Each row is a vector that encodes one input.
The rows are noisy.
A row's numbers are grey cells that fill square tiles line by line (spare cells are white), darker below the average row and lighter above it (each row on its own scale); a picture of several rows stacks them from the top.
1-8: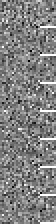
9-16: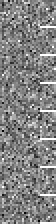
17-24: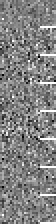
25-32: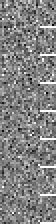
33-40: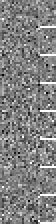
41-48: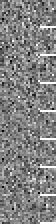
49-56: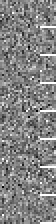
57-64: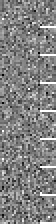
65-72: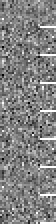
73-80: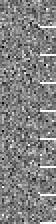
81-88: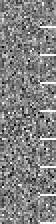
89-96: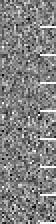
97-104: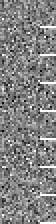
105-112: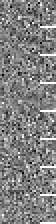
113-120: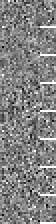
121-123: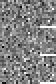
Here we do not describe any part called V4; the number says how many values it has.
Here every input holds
a list of up to two items, each a point on a 5-point line and a value of V4.
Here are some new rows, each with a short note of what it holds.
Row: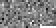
a list of one item
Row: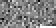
a list of one item
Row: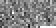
the empty list
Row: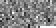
the empty list
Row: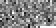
the empty list
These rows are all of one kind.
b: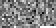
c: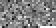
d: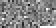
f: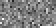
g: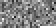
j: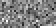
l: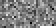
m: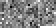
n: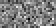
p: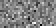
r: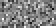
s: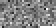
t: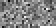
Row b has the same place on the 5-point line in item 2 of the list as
f, j, n and r.
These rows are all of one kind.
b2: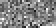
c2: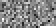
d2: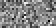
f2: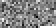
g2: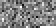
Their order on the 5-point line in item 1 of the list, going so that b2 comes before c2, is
b2, g2, f2, c2, d2.
